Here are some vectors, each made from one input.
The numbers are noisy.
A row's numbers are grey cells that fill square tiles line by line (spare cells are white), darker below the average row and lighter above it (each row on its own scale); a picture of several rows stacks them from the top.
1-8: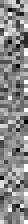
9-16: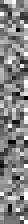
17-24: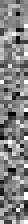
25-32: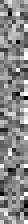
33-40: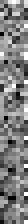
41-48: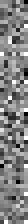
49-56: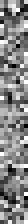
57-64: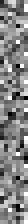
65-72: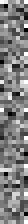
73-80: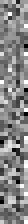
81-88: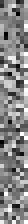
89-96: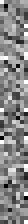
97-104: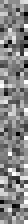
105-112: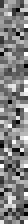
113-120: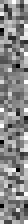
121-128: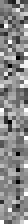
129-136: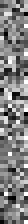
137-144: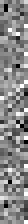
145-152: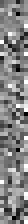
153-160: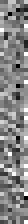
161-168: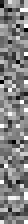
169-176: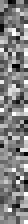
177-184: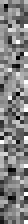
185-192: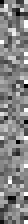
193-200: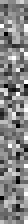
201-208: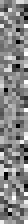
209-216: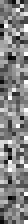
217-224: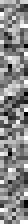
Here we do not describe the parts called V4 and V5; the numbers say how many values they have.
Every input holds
either a point on a 10-point line, a true/false value and a value of V4, or a value of V5.
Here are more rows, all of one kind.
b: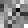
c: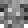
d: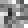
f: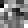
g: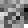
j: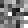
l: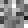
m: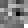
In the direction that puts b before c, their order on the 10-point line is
d, g, b, f, j, c, l, m.
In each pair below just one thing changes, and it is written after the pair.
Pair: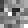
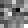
the value of V4
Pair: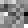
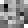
the place on the 10-point line
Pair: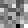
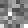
the value of V4
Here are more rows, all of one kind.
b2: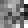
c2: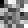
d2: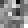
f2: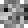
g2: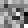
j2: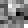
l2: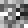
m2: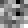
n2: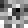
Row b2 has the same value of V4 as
d2, j2 and m2.
